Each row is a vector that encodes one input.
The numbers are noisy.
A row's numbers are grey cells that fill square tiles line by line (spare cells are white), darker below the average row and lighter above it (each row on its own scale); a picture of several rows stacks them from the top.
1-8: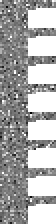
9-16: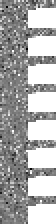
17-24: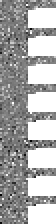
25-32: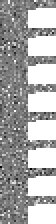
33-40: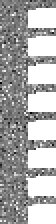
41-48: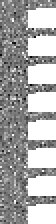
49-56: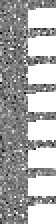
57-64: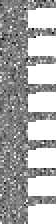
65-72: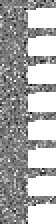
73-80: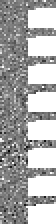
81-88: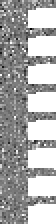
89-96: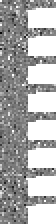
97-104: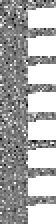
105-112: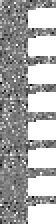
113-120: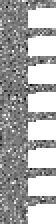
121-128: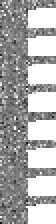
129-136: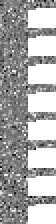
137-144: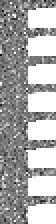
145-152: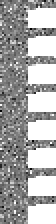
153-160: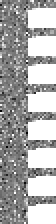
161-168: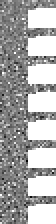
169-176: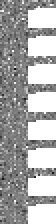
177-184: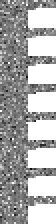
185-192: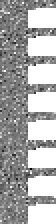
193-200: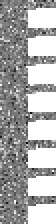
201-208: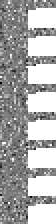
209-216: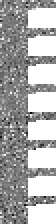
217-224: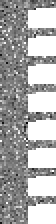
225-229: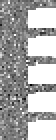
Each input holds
a point on a 13-point line, together with a list of up to two points on a 12-point line.
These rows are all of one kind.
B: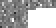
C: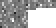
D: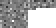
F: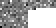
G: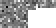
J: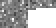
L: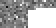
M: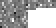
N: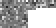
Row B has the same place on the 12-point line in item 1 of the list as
D and F.
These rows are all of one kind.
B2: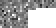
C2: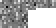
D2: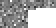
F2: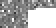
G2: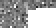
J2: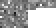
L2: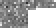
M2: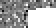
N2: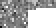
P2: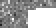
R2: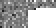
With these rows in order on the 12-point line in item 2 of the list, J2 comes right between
M2 and N2.
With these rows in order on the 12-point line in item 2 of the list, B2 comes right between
F2 and P2.
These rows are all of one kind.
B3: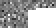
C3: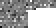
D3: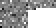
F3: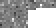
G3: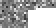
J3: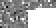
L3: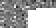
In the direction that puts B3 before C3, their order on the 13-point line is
G3, B3, L3, C3, D3, F3, J3.
